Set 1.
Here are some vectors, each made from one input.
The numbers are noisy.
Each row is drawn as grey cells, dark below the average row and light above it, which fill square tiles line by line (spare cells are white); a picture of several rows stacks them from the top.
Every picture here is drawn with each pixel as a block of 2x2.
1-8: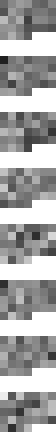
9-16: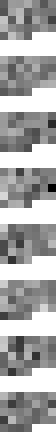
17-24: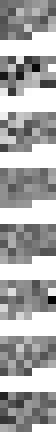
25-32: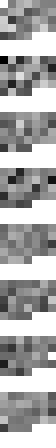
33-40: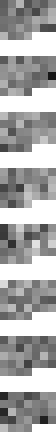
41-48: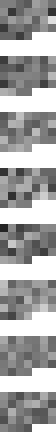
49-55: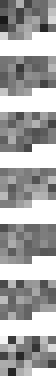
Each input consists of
four true/false values.
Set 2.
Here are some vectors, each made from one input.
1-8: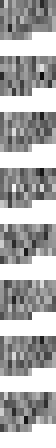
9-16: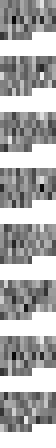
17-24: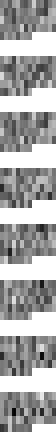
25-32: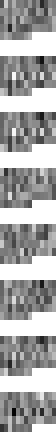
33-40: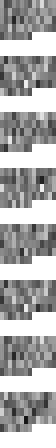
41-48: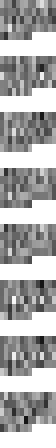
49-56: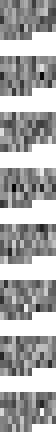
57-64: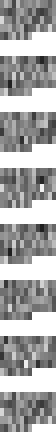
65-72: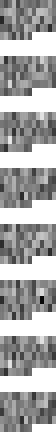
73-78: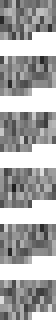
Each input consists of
four true/false values.
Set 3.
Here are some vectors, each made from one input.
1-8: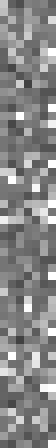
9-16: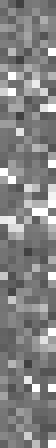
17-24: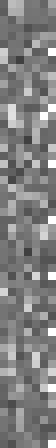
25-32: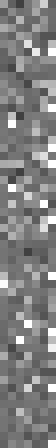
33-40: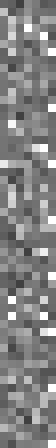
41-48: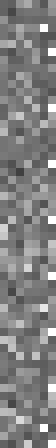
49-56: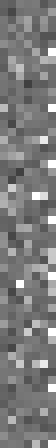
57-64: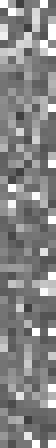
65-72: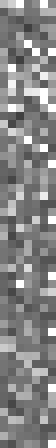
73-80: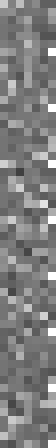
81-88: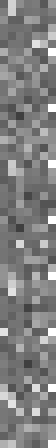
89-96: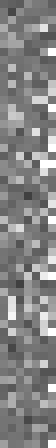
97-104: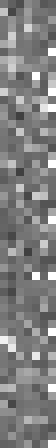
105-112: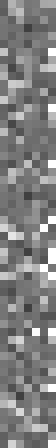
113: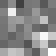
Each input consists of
five true/false values.
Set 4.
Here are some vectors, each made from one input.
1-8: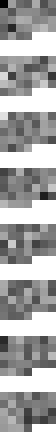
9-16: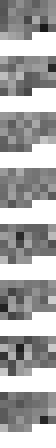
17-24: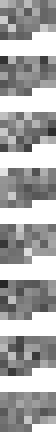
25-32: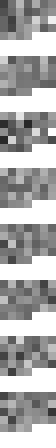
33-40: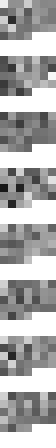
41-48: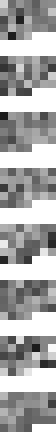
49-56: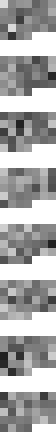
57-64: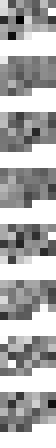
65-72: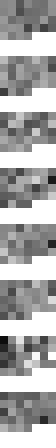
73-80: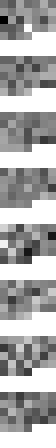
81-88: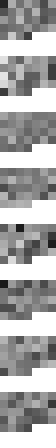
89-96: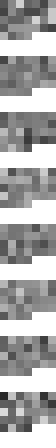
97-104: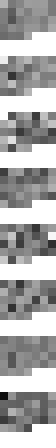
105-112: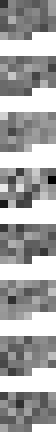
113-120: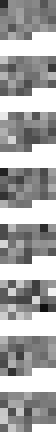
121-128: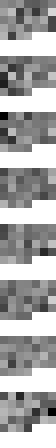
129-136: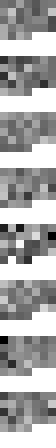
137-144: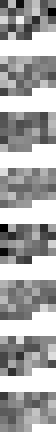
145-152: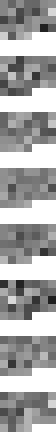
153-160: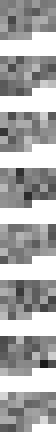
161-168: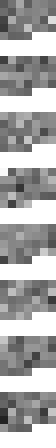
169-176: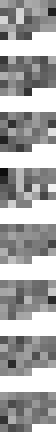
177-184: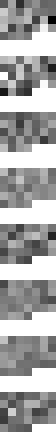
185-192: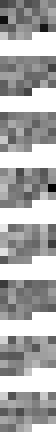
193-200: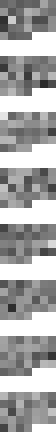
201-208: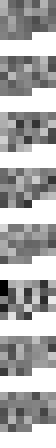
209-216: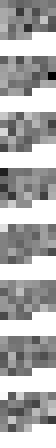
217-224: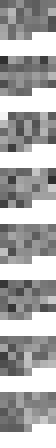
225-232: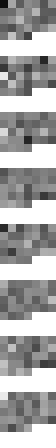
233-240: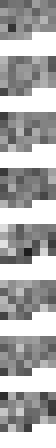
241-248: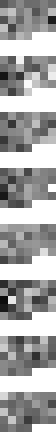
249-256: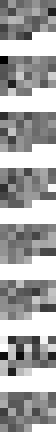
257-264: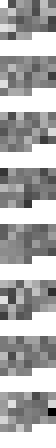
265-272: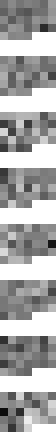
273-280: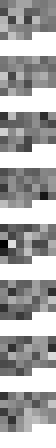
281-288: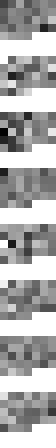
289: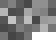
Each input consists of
five true/false values.
